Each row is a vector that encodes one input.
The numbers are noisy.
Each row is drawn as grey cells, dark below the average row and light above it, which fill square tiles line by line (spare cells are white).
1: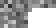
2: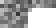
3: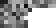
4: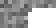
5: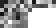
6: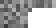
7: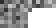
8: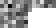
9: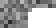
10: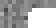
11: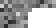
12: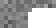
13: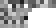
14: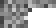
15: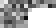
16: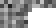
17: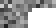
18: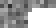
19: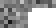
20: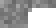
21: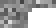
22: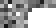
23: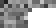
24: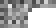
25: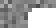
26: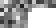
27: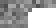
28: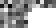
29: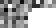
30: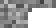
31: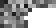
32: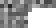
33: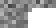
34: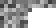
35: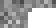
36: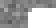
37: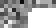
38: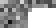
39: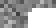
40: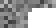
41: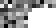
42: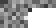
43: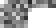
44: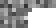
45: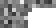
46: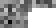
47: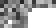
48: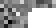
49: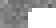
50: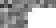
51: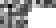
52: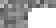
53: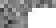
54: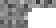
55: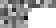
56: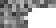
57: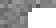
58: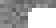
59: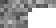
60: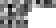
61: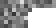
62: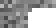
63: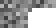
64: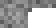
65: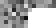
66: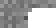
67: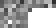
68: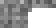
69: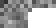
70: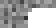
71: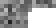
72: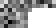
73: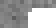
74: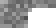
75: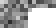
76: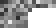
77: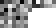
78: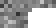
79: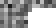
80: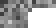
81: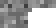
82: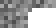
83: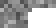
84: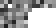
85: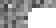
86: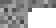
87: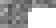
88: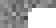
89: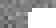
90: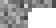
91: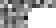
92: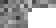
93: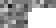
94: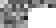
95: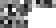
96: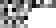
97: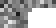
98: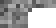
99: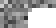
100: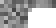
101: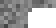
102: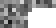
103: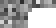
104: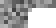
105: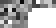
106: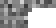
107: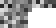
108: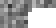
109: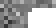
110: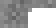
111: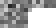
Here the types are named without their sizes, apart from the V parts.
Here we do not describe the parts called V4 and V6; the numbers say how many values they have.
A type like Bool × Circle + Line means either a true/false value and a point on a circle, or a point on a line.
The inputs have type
(Bool × Bool × Bool + Unit) × V4 × V6 + Line.
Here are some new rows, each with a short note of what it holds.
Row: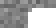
three true/false values, a value of V4 and a value of V6
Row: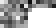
a point on a line
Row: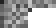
a point on a line
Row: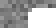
three true/false values, a value of V4 and a value of V6
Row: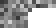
a value of V4 and a value of V6
